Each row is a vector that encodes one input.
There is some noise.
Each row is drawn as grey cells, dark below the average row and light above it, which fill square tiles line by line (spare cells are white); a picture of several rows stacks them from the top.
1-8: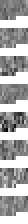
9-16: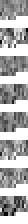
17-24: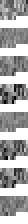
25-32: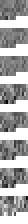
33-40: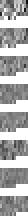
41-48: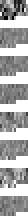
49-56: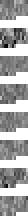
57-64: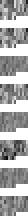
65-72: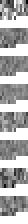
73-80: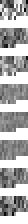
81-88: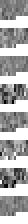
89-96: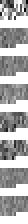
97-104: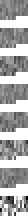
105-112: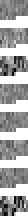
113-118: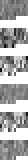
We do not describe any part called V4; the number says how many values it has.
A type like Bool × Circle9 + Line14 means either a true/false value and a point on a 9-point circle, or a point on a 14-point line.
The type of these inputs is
Bool × List2(Line5 × V4).
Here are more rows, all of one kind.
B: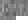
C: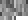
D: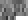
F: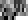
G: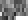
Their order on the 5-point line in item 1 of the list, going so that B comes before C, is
F, G, B, D, C.
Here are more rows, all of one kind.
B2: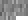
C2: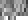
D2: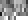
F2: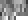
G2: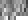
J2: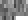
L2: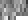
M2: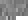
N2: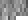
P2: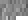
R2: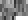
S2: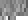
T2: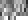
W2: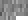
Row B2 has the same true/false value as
D2, F2, J2 and W2.
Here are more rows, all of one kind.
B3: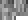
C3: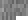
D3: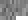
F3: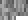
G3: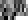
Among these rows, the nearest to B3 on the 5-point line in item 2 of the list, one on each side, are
C3 and G3.
